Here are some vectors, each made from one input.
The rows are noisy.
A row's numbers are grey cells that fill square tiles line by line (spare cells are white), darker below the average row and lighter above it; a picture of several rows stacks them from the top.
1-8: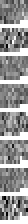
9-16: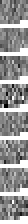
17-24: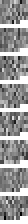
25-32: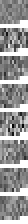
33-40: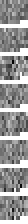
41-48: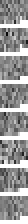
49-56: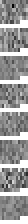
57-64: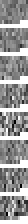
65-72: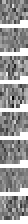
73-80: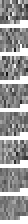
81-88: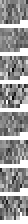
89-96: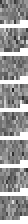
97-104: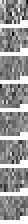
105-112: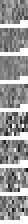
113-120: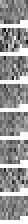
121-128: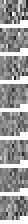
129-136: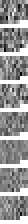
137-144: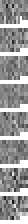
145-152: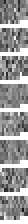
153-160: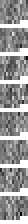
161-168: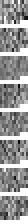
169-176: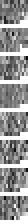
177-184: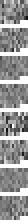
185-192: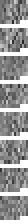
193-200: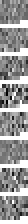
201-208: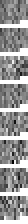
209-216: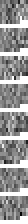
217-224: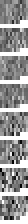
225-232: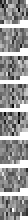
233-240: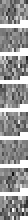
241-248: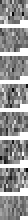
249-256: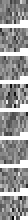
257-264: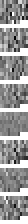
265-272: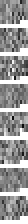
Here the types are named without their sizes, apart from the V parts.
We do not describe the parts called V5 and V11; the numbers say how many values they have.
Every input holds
a value of V5, together with either a label and three true/false values, or a value of V11.
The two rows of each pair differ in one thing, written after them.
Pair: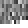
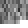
the label
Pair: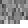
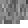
the value of V5
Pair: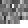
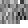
the value of V5
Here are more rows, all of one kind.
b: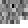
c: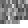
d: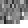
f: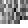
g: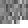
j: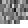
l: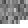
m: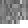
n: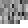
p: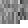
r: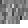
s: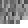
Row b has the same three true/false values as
c, d and f.
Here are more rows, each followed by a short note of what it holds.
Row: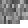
a label, three true/false values and a value of V5
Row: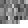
a label, three true/false values and a value of V5
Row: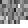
a label, three true/false values and a value of V5
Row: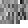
a label, three true/false values and a value of V5
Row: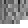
a value of V5 and a value of V11
